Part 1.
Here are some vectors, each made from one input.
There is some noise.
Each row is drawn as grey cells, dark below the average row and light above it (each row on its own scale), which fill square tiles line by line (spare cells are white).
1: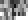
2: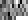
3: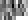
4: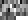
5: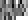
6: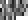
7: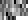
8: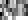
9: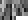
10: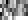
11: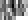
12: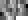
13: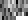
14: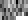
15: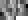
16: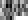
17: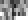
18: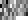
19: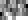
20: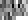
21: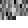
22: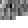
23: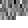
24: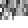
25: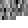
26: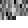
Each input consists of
one of 6 labels.
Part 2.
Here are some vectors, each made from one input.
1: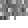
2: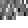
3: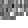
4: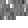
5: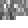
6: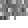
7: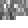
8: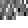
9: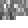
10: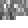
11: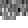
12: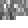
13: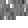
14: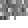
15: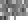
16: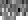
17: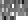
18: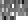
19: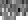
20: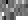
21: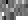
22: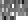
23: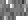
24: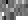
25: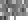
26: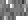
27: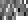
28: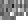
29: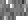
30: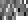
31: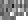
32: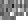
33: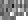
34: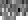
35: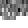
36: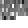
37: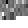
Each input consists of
one of 8 labels.
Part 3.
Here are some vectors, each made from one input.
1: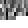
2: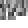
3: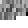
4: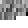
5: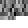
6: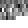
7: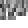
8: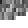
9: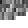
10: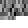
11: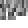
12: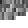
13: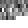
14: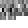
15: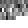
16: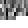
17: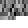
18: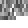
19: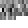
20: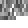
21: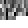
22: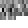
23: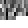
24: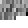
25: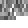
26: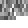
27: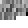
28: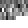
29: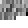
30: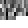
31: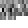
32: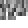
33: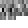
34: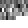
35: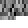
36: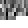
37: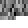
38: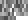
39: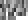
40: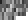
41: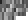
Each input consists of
three true/false values.
